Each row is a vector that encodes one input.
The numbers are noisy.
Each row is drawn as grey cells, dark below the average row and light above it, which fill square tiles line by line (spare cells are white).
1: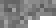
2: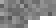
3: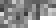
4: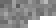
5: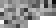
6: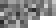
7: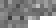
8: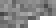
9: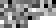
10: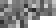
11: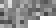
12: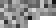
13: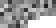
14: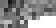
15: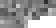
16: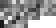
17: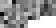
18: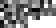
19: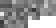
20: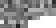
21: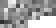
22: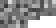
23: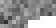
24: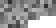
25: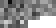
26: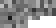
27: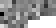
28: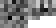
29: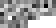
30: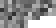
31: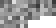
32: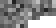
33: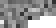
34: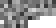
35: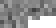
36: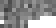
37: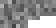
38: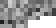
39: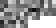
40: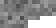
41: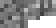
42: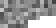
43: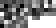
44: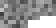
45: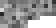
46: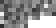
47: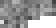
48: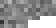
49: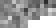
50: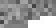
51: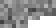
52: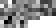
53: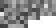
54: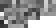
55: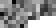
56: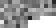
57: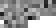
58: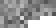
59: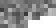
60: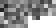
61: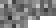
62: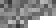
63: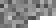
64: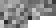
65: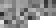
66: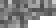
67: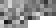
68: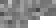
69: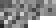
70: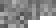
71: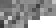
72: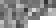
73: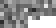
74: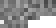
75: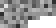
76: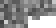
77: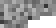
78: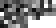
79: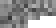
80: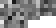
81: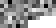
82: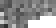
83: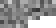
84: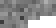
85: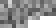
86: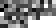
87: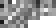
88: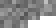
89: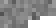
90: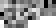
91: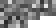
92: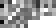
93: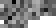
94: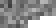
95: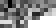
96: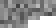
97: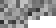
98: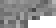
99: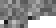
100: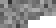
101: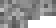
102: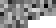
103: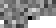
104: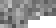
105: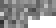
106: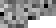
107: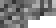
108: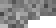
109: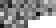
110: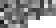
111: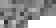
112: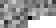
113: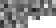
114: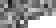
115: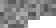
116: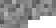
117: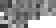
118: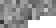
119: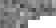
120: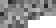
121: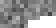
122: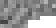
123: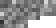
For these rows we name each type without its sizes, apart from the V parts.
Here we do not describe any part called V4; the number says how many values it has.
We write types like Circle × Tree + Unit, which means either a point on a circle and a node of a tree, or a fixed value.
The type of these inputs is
Bool × List(Line + V4).
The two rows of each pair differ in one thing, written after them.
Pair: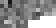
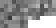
the place on the line in item 2 of the list
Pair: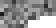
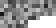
the place on the line in item 2 of the list
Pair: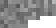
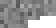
the place on the line in item 1 of the list
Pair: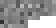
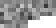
the place on the line in item 1 of the list
